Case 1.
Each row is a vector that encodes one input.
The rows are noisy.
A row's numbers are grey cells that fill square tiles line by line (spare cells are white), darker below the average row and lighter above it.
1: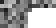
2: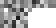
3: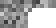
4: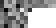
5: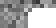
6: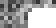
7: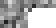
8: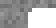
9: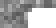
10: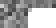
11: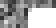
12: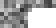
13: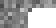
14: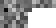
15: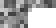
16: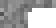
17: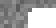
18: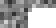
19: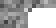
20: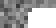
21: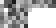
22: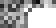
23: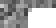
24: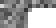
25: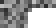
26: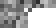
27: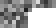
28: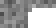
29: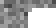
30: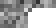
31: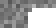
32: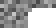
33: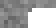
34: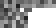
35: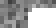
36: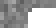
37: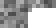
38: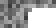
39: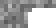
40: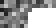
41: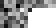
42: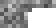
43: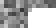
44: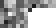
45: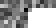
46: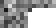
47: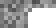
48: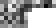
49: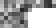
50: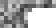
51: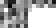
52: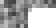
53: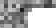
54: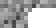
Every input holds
either a fixed value, or a point on a 3-point line, a point on a 5-point line and a true/false value.
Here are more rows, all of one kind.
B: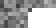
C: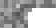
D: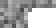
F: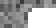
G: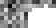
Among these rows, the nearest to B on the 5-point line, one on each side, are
C and D.
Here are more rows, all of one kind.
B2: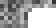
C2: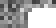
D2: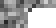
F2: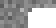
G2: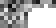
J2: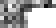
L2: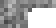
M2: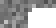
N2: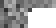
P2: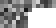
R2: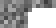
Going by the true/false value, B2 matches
D2, G2 and J2.
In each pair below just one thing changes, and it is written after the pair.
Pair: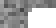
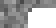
the place on the 3-point line
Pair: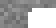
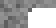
the place on the 3-point line
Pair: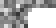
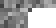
the place on the 5-point line
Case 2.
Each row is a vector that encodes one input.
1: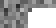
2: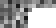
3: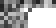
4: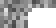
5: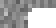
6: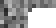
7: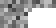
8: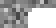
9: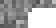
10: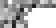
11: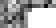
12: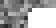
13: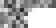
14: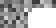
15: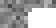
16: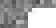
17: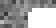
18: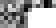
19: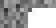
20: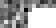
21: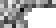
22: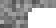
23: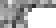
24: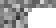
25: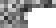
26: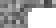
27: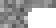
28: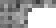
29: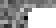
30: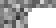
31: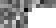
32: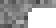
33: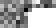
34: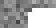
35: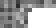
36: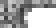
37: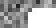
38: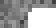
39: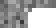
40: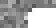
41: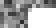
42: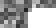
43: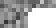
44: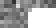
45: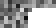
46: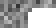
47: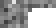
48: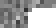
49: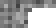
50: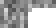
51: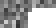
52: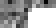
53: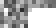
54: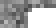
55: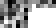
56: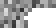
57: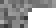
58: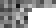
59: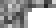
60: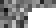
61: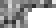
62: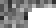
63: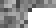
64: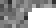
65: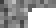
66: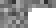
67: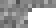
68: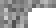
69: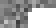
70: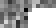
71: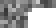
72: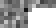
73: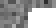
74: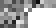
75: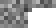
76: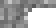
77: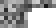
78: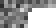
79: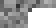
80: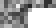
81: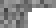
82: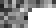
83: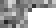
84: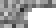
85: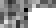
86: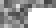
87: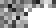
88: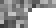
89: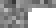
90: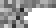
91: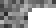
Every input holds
either a point on an 8-point circle, or a point on a 7-point line.
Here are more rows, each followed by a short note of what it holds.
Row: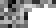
a point on an 8-point circle
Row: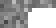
a point on an 8-point circle
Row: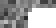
a point on an 8-point circle
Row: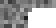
a point on an 8-point circle
